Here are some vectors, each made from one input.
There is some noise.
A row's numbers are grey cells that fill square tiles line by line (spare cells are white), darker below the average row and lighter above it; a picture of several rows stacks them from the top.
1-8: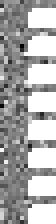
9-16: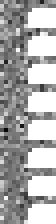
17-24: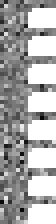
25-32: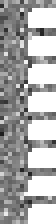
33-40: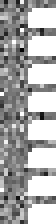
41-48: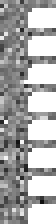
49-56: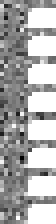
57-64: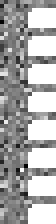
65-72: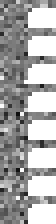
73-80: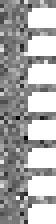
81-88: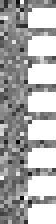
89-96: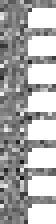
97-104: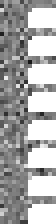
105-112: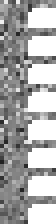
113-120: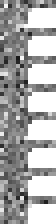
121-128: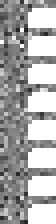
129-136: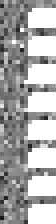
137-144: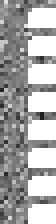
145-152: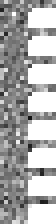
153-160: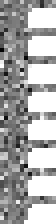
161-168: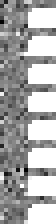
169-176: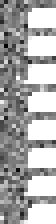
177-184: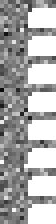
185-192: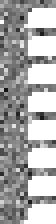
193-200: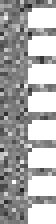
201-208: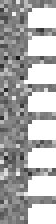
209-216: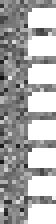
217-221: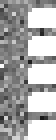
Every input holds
one of 7 labels, together with either a point on a 4-point line, or a point on a 5-point line and a true/false value.
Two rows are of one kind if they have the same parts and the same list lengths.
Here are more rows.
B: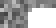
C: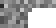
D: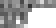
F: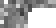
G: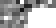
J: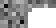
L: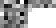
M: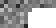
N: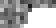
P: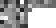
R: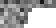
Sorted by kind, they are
B, C, F, G, L, M, P, R
D, J, N

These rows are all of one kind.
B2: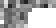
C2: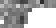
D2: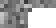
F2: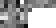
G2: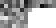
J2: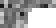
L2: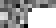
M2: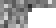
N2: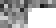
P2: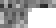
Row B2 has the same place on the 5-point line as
C2 and D2.
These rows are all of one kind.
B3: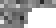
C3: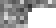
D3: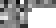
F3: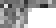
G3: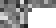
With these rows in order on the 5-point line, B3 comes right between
F3 and G3.
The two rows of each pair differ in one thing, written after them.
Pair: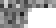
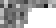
the place on the 5-point line
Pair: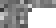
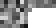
the true/false value
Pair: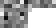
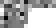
the place on the 5-point line
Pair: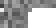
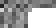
the true/false value
